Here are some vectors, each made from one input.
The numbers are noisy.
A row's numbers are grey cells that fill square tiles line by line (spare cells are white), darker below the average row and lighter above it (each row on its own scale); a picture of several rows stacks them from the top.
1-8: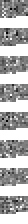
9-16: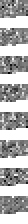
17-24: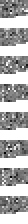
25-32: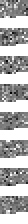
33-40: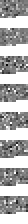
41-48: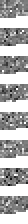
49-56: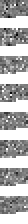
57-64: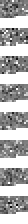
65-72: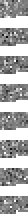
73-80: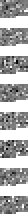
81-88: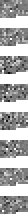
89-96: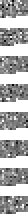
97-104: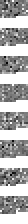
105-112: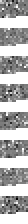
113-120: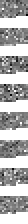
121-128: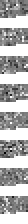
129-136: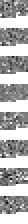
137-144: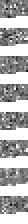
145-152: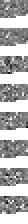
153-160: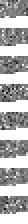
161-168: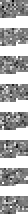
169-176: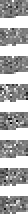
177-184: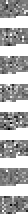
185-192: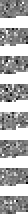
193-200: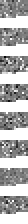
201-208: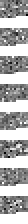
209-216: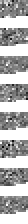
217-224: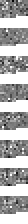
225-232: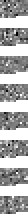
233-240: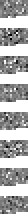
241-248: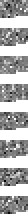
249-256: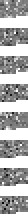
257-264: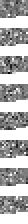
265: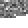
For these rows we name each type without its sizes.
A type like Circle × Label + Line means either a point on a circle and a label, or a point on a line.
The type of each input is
Bool × (Tree + Unit) + Line × Line.
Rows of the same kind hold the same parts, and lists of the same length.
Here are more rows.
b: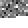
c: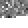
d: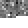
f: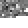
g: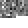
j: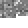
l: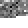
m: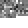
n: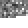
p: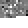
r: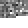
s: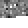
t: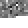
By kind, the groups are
b, d, g, j, p, s
c, f, l, n, r, t
m

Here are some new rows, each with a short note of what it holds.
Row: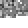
a node of a tree and a true/false value
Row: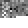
a true/false value
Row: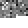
a node of a tree and a true/false value
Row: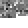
a node of a tree and a true/false value
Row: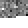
a node of a tree and a true/false value
